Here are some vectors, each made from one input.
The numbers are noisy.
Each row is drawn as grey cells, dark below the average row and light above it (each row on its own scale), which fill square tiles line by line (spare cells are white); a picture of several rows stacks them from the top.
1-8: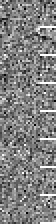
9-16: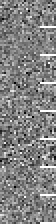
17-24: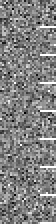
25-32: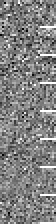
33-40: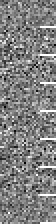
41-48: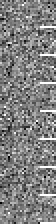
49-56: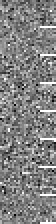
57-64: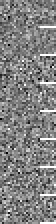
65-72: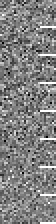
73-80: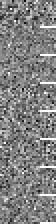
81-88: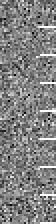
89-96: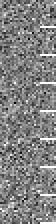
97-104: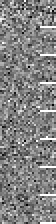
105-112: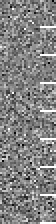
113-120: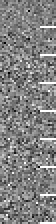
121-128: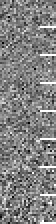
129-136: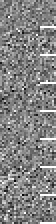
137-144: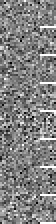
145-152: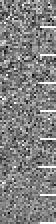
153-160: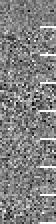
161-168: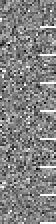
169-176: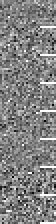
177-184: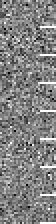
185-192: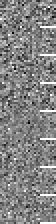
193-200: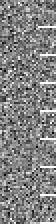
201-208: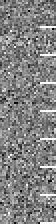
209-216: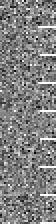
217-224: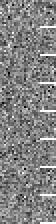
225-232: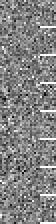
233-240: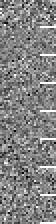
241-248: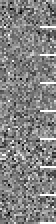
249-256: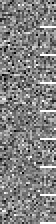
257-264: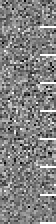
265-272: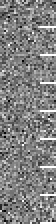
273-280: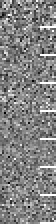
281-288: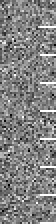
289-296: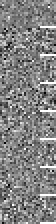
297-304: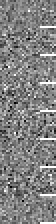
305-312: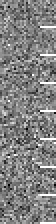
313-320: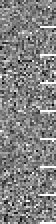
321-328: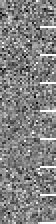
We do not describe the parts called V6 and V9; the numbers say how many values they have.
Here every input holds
one of 4 labels and a value of V9, together with either a point on an 8-point line, or a value of V6.
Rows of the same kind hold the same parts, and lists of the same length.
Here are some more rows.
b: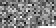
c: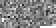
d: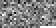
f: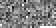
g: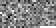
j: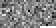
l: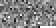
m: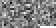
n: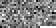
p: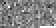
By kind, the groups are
b, c, d, g, j, n, p
f, l, m

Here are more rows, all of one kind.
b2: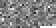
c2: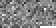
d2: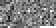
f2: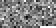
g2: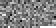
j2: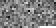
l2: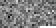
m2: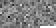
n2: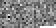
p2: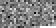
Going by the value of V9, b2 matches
f2, n2 and p2.
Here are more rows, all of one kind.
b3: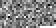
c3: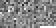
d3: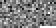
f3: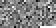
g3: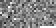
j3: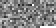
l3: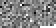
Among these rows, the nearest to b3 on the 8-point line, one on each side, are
c3 and g3.
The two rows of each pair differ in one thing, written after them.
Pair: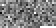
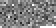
the value of V6
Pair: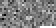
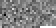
the label
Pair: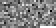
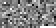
the value of V6
